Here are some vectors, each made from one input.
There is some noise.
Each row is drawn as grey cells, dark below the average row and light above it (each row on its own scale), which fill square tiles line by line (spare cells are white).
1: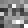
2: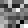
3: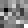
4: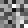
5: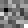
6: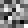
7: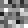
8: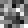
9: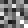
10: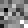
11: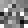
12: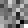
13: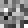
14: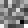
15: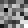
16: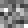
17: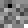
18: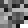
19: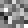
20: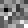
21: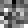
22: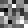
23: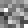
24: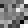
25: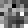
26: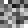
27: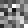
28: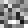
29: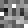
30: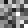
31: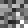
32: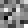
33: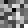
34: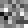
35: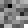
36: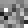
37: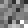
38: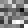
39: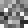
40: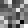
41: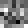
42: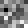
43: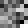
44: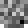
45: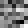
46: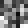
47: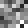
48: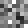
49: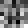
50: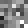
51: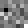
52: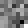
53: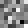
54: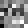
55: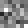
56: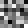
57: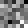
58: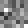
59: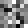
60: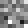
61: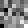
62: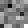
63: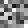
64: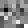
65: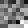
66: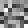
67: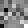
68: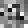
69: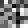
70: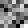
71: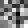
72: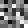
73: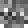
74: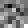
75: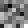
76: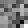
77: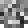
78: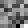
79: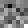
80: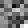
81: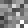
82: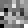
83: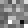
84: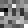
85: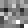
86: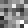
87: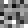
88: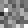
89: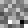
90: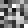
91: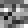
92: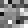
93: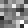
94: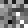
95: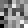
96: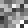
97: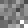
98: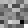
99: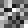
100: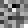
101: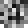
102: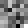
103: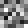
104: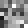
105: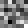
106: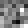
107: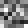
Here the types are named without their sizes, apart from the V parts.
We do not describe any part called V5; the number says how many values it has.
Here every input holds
a list of items, each a true/false value and a value of V5.
